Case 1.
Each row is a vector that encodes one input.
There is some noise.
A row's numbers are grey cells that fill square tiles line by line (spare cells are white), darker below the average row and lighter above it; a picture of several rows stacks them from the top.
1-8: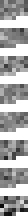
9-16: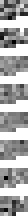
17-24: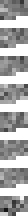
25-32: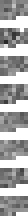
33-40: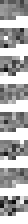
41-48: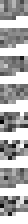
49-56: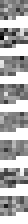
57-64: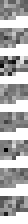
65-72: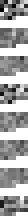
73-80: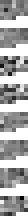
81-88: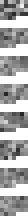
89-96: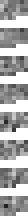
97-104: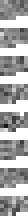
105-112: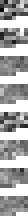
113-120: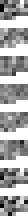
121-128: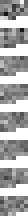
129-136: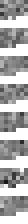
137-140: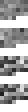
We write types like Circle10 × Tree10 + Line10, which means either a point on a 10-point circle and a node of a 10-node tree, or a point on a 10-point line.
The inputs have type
Line6 + List2(Line9).
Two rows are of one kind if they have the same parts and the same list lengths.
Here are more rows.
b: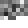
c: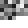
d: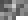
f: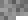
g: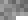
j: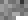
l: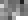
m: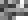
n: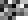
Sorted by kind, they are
b
c, m, n
d
f, g, j, l

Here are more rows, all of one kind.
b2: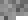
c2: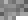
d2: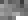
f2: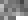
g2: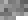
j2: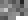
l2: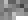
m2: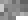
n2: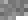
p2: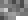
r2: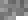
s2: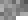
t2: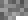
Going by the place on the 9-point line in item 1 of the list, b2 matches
m2, p2 and s2.
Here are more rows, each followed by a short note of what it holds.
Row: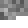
a list of two items
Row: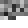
the empty list
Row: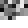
a point on a 6-point line
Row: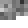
a list of two items
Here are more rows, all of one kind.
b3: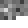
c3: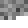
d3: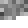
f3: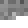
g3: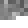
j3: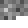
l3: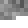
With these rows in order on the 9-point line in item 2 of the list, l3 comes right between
c3 and g3.
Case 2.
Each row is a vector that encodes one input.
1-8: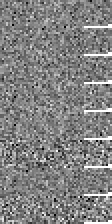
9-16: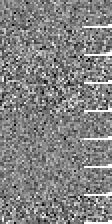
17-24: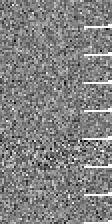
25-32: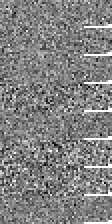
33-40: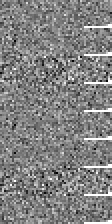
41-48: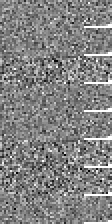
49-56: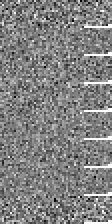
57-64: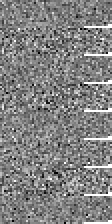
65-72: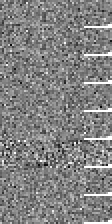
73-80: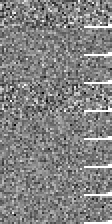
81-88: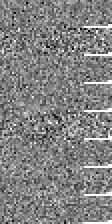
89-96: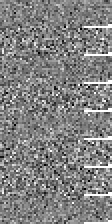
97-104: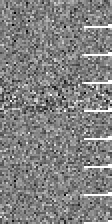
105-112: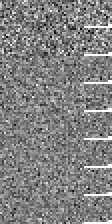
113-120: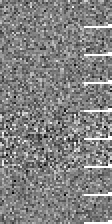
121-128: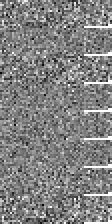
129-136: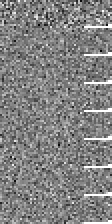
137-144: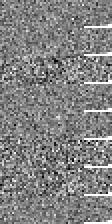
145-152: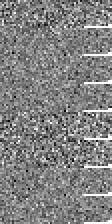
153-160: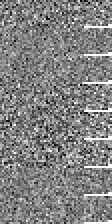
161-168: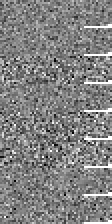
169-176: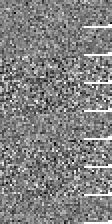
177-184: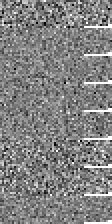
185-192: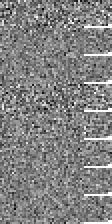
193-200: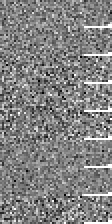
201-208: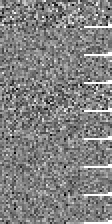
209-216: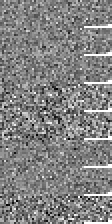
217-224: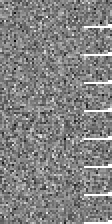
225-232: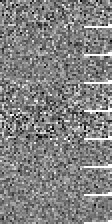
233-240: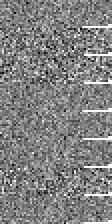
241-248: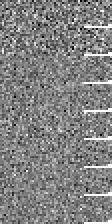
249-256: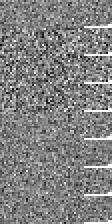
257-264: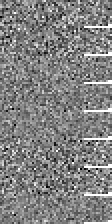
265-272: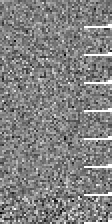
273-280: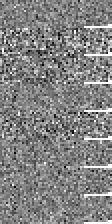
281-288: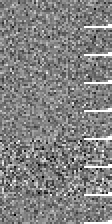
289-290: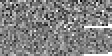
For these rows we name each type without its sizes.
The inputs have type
Bool × Tree + Line.
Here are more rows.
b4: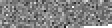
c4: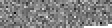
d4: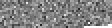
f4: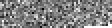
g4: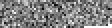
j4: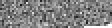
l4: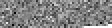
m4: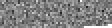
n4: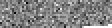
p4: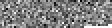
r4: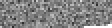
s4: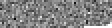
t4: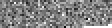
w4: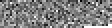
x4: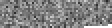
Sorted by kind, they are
b4, c4, d4, j4, l4, m4, n4, r4, s4, t4, x4
f4, g4, p4, w4

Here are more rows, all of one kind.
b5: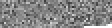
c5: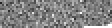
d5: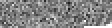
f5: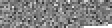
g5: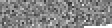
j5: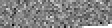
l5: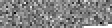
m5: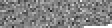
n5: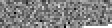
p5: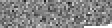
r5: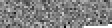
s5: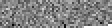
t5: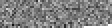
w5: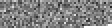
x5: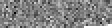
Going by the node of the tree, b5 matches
d5, g5, p5 and x5.
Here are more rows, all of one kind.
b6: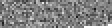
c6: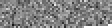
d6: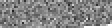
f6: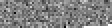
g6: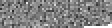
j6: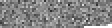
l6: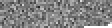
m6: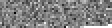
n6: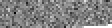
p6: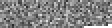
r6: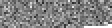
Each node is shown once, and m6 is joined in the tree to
n6 and r6.
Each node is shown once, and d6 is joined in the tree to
j6.
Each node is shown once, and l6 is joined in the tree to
n6 and p6.
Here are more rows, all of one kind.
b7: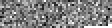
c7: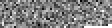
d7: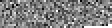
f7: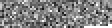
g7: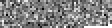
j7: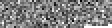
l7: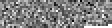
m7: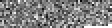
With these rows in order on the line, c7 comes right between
d7 and j7.
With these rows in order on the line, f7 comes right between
b7 and g7.
